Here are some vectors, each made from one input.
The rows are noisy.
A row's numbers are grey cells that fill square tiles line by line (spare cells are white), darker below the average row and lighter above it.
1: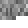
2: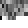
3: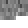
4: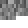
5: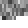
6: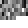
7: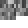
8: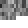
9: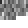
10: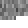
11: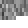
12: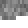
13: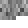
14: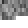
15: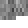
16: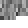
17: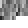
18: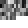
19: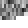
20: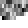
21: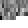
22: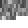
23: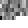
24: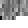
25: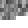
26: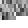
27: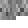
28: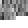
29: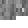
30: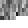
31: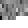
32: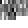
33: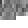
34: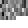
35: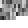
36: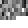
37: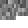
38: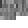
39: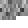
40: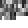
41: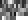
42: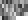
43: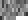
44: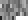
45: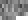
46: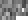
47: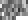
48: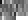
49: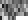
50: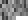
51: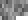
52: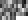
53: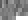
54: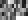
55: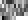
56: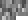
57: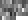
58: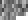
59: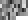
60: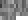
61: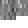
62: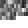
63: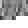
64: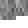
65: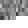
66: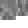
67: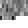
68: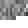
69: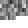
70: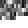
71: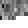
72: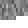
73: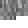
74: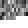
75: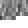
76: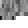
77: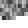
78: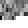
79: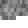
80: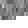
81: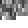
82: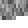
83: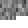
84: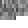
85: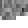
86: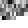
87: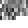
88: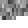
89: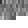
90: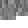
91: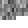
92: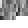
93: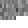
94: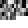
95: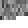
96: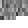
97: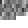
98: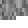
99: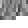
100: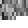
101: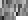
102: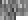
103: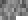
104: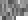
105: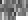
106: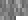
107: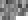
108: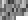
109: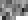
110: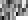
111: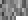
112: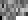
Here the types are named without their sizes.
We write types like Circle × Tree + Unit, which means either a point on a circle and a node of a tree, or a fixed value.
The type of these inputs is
Bool × Bool × Bool × Bool + Line × Line + Unit.
